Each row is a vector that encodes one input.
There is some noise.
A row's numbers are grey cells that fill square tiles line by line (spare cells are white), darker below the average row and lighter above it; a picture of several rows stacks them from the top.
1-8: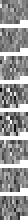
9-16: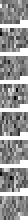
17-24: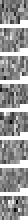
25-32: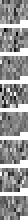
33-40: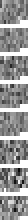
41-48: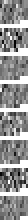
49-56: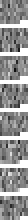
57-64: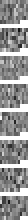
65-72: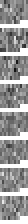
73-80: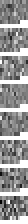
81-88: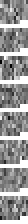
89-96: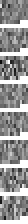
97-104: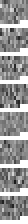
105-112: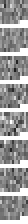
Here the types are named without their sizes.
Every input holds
either a point on a circle, or a fixed value.
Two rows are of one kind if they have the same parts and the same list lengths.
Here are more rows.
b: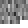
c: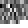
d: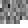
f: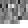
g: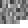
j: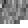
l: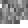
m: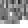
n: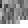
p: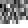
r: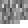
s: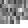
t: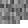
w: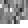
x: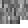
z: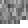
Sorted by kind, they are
b, d, f, g, j, l, m, n, r, s, t, w, x, z
c, p

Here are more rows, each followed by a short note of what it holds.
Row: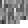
a point on a circle
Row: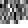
a fixed value
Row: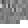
a point on a circle
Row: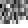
a fixed value
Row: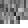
a point on a circle
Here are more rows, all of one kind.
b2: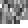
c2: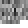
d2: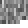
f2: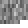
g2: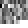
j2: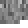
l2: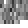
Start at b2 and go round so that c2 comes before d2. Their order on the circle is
b2, j2, c2, g2, l2, d2, f2.
